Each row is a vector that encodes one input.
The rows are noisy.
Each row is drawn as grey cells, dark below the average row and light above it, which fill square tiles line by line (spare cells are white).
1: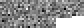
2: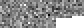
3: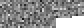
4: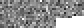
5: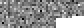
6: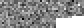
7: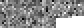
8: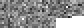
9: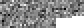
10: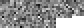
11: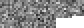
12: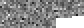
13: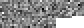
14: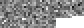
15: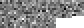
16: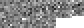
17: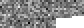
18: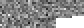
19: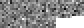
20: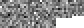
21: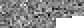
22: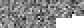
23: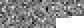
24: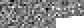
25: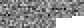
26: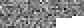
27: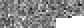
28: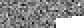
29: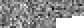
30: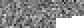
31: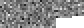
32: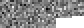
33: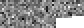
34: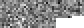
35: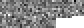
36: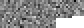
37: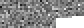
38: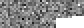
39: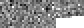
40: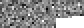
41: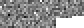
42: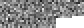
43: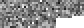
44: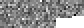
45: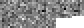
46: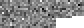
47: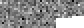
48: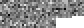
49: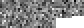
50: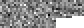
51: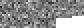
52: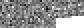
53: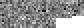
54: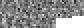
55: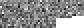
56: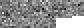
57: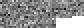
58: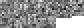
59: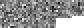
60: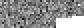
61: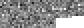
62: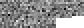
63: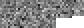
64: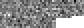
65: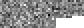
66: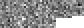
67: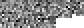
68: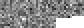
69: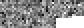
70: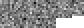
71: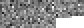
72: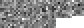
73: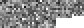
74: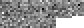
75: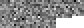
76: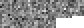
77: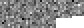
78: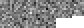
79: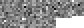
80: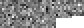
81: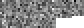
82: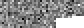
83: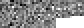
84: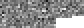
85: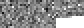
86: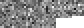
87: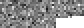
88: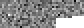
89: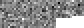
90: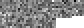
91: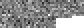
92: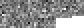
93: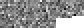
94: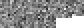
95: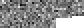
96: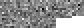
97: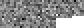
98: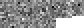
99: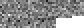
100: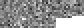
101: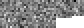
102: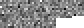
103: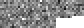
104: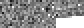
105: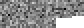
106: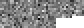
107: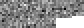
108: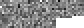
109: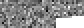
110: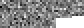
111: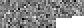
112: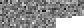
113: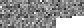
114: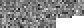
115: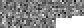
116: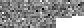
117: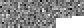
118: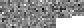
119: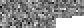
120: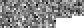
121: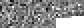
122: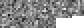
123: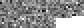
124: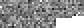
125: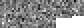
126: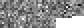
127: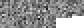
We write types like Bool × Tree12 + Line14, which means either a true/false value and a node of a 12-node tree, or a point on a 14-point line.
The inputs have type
Bool × Circle5 × (Label4 + Line4).
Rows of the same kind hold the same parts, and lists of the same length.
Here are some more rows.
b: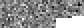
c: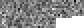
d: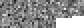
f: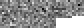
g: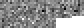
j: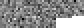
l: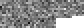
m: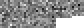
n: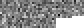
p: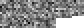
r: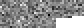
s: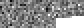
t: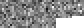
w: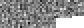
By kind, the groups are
b, f, g, m, r
c, d, j, l, n, p, s, t, w

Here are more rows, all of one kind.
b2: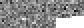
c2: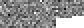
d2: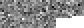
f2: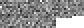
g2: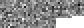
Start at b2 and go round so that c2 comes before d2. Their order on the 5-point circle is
b2, c2, f2, d2, g2.
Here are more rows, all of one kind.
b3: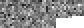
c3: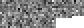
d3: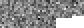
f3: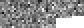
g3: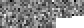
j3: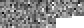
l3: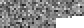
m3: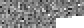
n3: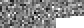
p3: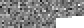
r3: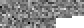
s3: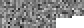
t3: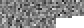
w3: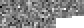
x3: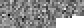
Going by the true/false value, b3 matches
d3, l3, s3 and x3.
